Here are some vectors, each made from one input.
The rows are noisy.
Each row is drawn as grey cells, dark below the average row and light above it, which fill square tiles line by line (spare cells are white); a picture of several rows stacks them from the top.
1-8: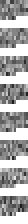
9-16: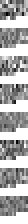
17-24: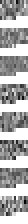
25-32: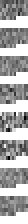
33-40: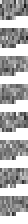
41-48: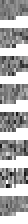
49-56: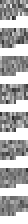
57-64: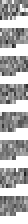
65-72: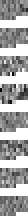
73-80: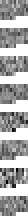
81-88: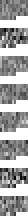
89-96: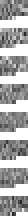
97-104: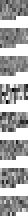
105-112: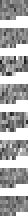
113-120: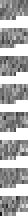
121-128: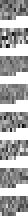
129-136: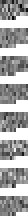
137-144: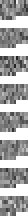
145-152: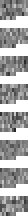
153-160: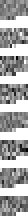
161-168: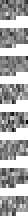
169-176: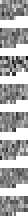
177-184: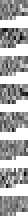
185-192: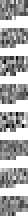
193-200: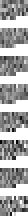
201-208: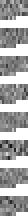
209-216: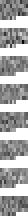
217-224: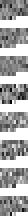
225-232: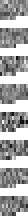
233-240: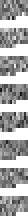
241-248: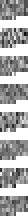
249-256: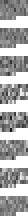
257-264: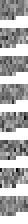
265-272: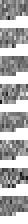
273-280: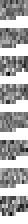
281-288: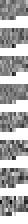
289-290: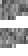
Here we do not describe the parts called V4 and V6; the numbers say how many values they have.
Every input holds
a true/false value and a value of V6, together with either a point on a 10-point circle and a value of V4, or a point on an 8-point line.
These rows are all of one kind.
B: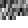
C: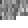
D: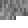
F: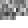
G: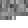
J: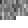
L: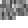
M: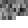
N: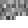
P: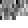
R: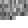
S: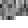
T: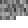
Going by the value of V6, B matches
G and J.
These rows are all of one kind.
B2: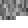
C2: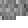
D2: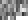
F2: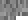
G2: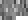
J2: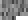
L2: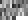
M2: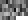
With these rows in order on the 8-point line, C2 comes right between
F2 and J2.
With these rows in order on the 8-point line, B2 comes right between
D2 and G2.
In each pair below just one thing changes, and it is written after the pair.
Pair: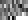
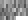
the place on the 10-point circle
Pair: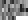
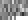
the true/false value
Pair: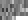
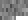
the place on the 10-point circle
